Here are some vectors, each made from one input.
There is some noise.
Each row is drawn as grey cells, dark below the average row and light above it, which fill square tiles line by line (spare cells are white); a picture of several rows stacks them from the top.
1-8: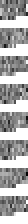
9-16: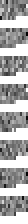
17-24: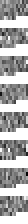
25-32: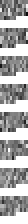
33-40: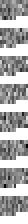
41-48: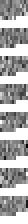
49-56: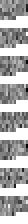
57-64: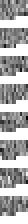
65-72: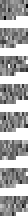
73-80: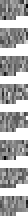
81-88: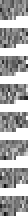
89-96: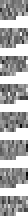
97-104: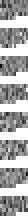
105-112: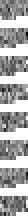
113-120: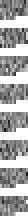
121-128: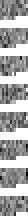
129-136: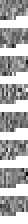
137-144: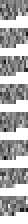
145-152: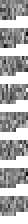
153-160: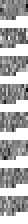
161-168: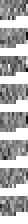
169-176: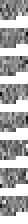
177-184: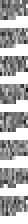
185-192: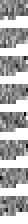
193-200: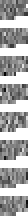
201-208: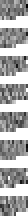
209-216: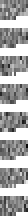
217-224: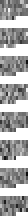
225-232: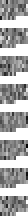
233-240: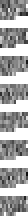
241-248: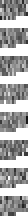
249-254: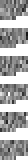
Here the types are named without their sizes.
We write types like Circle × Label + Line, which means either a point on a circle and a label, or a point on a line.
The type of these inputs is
Label × Label × (Label + Line).
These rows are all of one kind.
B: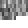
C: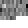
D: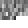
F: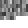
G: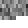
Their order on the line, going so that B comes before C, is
D, B, G, C, F.
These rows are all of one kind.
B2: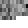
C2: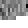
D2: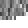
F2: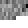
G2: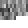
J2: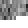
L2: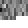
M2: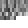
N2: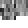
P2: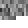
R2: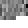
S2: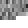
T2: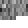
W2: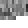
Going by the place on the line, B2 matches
C2, J2, T2 and W2.
